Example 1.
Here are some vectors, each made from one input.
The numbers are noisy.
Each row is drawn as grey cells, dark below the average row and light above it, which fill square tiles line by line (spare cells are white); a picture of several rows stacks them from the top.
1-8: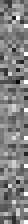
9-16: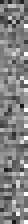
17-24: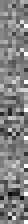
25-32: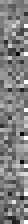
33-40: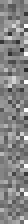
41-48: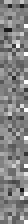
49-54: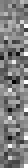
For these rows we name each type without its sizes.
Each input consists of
three true/false values, together with either a point on a circle, or a fixed value.
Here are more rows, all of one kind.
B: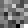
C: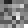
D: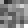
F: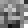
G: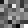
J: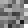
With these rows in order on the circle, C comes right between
D and G.
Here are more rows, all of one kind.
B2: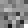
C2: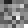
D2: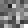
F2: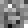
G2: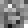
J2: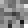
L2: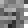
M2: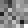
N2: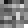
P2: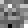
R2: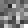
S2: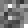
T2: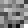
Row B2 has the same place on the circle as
F2, G2, P2 and T2.
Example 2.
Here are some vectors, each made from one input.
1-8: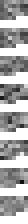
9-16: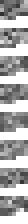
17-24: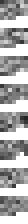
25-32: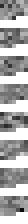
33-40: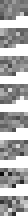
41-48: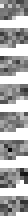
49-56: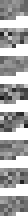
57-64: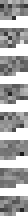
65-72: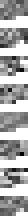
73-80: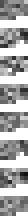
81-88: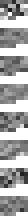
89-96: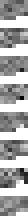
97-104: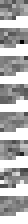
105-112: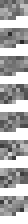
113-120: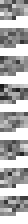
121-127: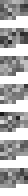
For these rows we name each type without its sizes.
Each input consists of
a list of points on a line.
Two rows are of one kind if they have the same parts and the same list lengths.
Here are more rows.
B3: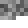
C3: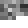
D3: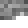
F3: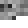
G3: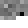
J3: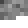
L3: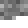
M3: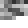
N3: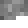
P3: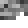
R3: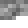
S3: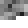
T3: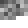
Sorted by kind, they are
B3
C3, D3, F3, J3, N3, P3, R3, T3
G3, L3, M3, S3

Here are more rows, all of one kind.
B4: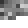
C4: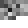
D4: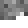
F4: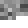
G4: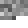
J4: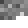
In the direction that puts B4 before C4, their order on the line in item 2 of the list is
B4, D4, C4, J4, F4, G4.
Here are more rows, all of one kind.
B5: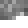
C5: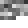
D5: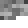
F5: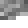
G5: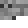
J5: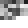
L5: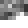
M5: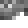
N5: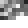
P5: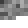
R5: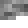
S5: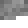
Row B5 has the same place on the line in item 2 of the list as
C5, M5, N5 and P5.
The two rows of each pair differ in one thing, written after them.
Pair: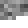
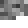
the place on the line in item 1 of the list
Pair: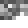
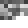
the place on the line in item 2 of the list
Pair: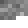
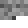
the place on the line in item 1 of the list
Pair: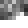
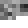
the place on the line in item 2 of the list
